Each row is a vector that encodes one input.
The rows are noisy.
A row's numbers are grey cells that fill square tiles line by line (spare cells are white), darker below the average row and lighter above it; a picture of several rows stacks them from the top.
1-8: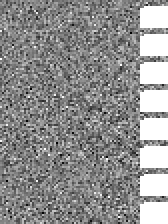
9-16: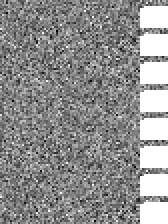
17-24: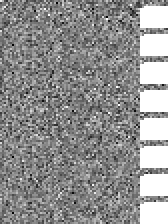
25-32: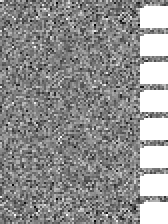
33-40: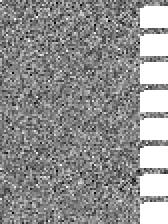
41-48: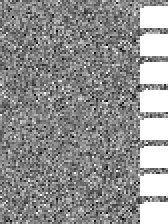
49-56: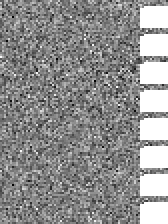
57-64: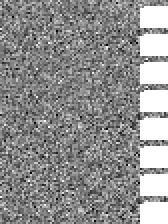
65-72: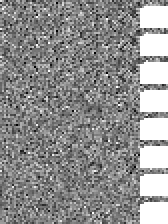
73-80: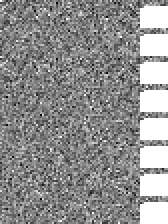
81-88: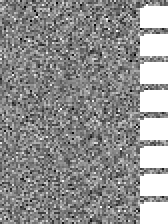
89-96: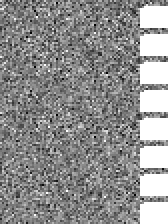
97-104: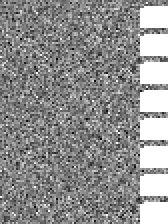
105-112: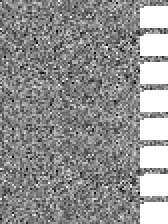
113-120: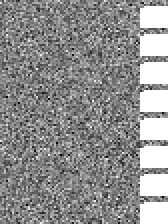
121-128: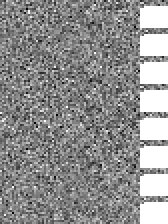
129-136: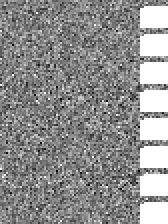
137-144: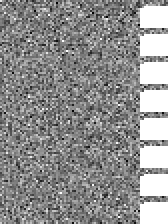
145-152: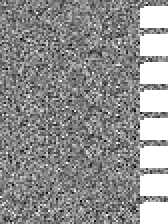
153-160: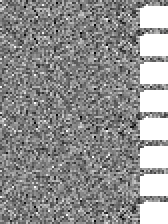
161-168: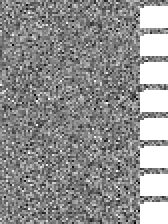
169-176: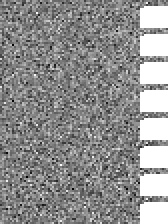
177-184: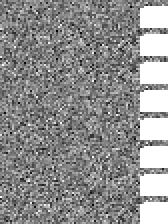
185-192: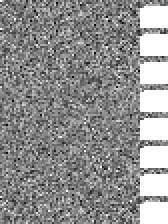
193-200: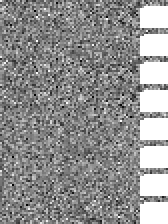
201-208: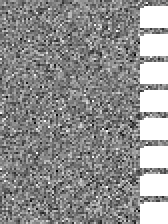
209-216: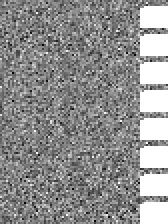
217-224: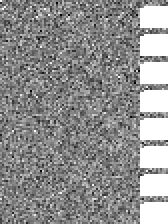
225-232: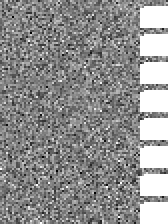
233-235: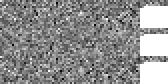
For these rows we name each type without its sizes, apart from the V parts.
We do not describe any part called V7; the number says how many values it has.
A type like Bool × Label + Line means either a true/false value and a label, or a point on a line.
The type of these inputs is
Bool × (Label + Tree) + Line + V7 × V7.
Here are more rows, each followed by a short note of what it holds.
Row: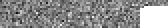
a node of a tree and a true/false value
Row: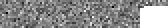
a label and a true/false value
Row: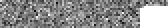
a point on a line
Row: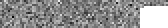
a node of a tree and a true/false value
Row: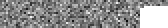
two values of V7
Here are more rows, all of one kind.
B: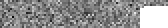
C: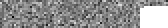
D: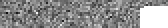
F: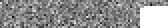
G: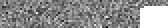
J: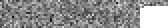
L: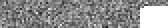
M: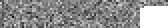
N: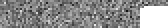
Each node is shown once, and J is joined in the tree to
B and D.
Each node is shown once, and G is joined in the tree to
L.
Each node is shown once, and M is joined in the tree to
C, D and L.
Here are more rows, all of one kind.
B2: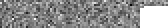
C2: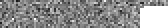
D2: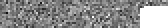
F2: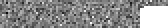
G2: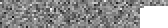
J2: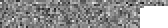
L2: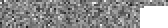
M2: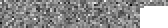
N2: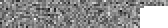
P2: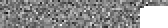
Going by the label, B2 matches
F2, L2 and M2.
